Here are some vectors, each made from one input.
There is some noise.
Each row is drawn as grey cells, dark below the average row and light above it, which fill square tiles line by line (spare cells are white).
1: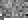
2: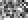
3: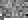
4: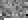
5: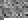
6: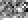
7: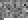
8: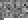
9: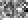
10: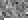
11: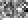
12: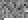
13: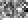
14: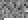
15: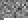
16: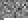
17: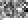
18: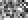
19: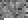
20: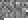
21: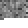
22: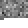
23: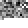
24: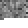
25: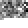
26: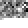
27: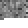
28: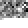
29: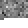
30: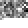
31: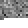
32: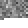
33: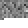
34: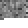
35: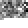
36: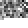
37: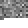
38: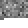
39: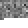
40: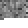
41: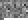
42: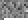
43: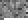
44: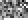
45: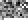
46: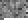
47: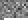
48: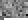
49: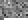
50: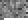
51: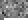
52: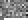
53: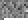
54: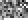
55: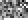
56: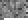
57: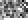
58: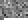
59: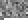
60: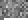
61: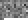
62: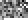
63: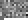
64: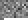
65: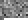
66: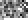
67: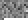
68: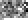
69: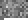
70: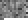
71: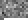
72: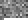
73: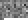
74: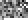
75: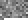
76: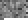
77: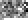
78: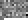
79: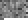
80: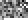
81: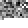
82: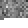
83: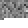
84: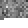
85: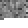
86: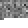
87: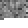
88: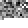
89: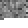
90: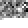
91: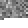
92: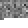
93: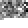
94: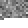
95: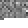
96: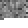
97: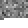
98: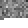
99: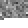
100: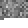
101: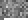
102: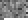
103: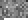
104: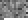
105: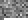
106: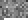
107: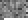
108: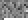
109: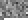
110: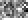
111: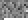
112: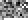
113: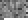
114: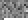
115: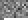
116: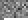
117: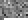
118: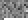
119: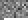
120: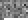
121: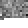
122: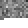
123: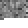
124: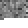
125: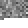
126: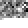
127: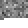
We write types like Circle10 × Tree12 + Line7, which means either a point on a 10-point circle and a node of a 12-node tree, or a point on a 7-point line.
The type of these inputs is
(Bool × Label5 + Unit) × Label5 + Line6.
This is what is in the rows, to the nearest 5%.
About 75% of them hold one of 5 labels, together with either a fixed value, or one of 5 labels and a true/false value. The rest hold a point on a 6-point line.
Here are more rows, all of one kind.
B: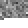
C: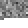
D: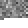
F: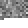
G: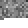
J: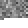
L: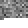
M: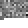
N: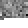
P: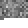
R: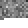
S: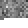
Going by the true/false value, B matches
C, M and N.
